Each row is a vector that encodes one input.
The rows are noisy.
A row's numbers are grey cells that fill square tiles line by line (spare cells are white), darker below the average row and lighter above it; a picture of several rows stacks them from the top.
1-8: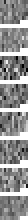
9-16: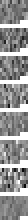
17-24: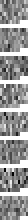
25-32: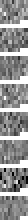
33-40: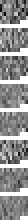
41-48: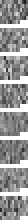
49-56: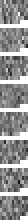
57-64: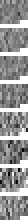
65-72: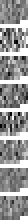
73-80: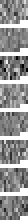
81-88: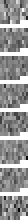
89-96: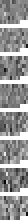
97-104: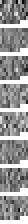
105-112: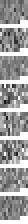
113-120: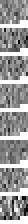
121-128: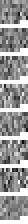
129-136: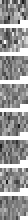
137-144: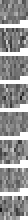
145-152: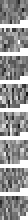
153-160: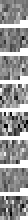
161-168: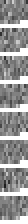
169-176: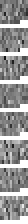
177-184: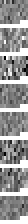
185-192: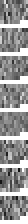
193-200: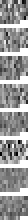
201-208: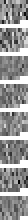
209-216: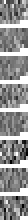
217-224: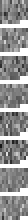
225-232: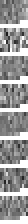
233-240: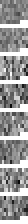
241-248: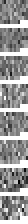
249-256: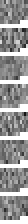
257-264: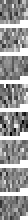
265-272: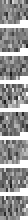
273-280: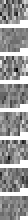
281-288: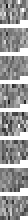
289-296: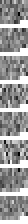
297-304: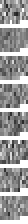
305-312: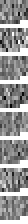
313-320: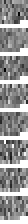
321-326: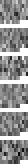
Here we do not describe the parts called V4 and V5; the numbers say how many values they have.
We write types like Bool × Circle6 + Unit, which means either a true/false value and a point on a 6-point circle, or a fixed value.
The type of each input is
Bool × Bool × Bool × (Tree15 + V5) + V4.
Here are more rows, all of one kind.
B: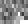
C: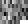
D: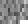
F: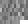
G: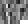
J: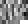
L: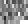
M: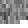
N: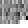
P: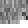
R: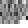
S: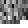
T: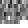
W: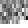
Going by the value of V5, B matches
P, R and W.
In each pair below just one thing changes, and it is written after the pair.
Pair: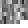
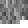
the value of V5
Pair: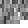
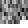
the value of V5
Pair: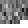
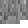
the value of V5
